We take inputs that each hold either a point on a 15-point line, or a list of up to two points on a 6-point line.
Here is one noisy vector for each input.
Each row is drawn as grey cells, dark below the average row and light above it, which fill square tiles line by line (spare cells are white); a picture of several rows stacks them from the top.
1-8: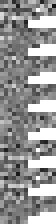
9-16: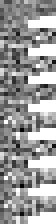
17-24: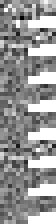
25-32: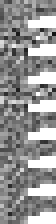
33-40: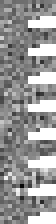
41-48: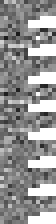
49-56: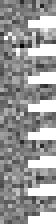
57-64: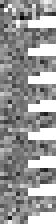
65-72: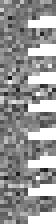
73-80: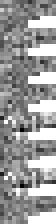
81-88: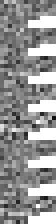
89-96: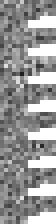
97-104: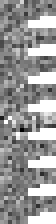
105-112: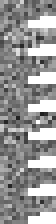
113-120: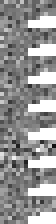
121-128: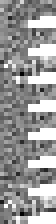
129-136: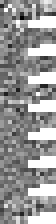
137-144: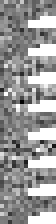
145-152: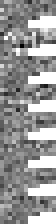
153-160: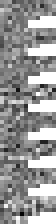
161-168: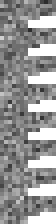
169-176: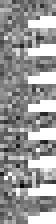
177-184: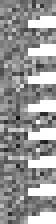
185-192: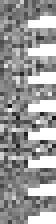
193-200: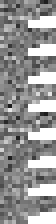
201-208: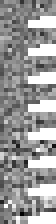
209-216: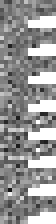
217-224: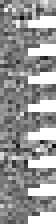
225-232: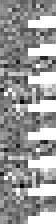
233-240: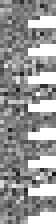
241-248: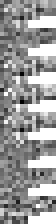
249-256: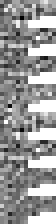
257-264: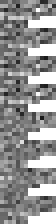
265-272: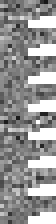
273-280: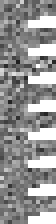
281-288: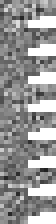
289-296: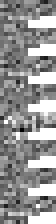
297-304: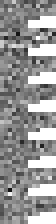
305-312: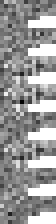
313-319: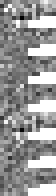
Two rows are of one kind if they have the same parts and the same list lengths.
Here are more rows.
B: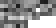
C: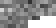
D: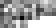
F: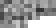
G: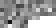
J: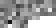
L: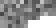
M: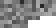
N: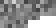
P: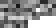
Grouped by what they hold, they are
B, D, F, P
C
G, J
L, M, N

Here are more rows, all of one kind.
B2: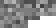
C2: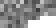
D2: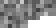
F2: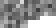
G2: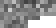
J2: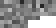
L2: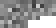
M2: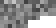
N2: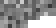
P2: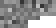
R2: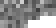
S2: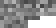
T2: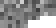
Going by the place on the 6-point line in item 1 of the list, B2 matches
G2 and S2.
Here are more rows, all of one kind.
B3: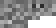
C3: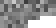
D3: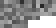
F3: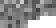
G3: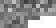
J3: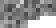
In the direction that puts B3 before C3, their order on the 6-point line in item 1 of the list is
B3, D3, G3, C3, F3, J3.
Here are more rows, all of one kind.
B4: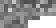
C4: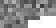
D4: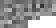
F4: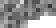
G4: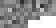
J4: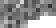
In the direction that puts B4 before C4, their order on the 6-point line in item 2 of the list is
B4, G4, C4, J4, D4, F4.
